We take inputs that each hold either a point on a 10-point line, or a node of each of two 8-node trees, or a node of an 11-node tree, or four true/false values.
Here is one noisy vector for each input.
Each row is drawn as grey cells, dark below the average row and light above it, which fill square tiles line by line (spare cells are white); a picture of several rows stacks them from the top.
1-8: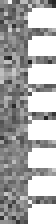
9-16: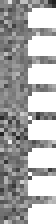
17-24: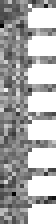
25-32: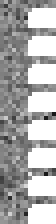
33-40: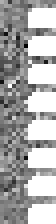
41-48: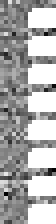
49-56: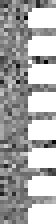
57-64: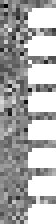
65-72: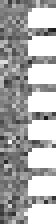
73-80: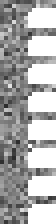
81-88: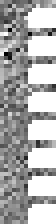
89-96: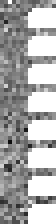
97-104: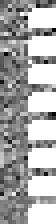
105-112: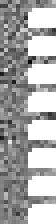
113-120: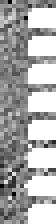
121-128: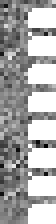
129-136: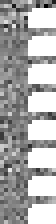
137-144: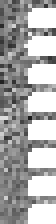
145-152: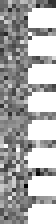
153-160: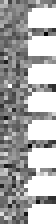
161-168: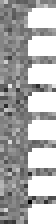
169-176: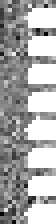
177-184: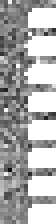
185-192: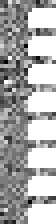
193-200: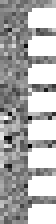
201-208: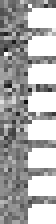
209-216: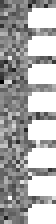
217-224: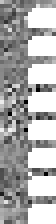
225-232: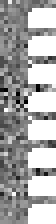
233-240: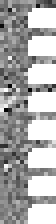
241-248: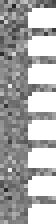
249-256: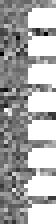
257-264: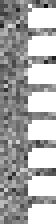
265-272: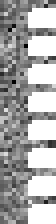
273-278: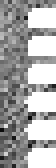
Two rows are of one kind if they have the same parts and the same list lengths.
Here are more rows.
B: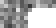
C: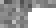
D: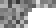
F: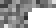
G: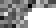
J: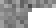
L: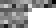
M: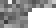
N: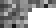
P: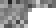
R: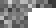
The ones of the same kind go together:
B, C, D, F, J, P
G, N, R
L
M

